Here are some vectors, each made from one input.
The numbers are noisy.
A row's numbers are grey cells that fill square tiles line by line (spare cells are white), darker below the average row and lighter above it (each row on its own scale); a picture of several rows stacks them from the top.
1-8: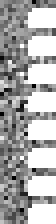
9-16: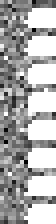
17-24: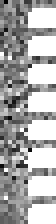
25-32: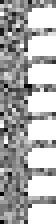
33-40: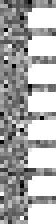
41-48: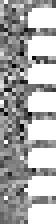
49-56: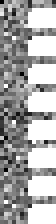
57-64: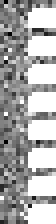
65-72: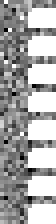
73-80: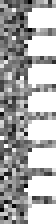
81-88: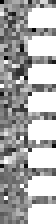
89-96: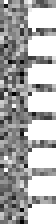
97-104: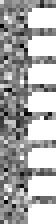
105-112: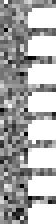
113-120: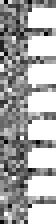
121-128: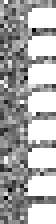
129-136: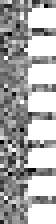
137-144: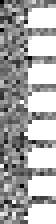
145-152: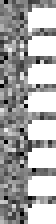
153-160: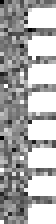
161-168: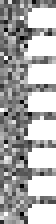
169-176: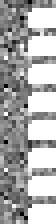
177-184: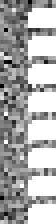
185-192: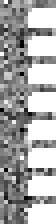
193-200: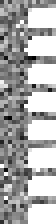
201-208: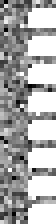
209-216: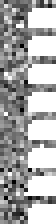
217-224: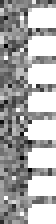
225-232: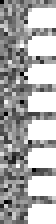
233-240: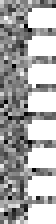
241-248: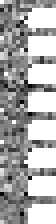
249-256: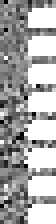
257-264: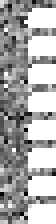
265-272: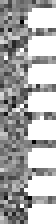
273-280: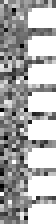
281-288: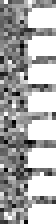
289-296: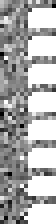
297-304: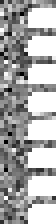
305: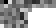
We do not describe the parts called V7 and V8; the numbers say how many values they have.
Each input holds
a point on a 3-point line, a point on a 5-point line and a true/false value, together with either one of 12 labels and a value of V8, or a list of up to two values of V7.
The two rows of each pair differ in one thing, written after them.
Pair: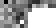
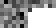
the place on the 3-point line
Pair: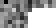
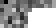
the place on the 3-point line
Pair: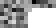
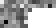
the place on the 3-point line
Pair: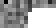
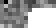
the value of V7 in item 1 of the list
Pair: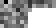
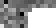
the value of V7 in item 1 of the list
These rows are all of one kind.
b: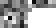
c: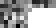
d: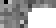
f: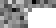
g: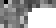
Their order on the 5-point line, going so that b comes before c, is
f, b, d, g, c.
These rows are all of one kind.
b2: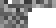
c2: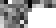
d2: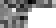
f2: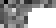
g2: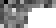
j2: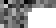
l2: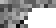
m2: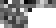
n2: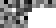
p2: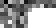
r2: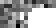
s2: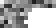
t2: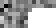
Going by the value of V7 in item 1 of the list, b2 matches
n2 and t2.
